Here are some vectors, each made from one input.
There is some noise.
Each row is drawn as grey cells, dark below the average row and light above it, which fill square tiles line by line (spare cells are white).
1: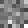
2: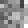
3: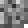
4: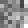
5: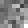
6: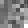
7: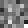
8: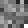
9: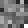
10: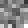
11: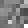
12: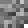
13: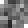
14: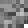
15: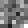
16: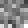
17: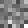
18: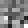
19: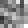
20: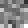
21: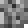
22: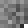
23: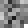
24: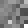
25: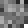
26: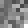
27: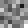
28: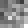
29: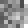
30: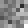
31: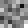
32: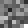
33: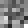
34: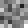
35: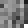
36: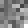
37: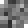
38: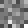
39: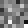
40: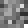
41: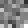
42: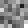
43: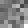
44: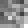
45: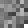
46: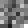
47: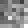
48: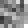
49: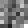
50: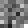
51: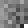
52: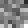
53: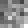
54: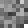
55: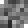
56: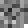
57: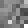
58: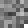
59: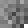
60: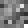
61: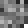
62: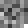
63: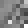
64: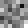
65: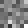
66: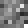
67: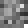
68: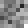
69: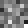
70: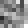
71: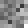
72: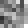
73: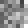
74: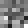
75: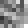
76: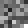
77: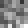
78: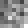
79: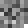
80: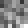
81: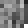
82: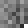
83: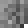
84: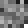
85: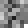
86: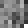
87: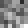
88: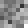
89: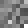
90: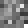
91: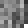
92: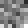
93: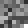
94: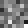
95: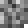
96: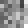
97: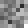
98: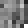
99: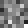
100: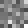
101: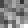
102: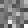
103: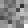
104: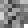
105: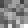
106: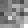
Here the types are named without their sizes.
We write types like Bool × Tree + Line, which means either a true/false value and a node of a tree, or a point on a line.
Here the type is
Bool × Bool × Bool × Bool + Label.
